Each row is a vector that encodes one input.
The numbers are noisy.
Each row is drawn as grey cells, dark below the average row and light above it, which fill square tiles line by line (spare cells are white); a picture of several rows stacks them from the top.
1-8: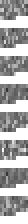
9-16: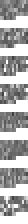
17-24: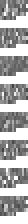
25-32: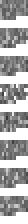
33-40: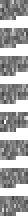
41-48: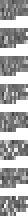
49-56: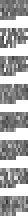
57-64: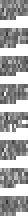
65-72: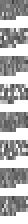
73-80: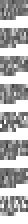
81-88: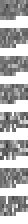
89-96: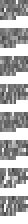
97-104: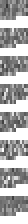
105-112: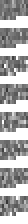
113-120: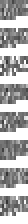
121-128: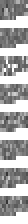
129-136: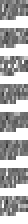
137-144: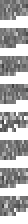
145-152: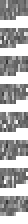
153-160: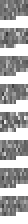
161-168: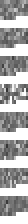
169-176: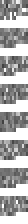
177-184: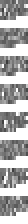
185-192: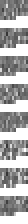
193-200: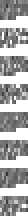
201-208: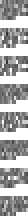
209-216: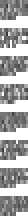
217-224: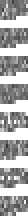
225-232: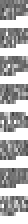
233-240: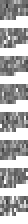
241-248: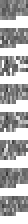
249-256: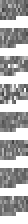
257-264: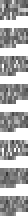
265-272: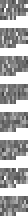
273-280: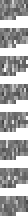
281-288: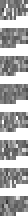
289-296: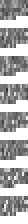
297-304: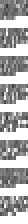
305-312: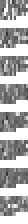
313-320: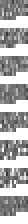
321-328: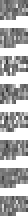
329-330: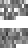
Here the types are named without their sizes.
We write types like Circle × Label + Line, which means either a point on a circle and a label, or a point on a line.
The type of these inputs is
Bool × Bool × Bool + Circle + Unit.
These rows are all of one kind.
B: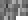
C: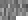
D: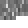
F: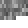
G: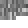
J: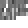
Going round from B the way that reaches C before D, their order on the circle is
B, C, G, J, F, D.
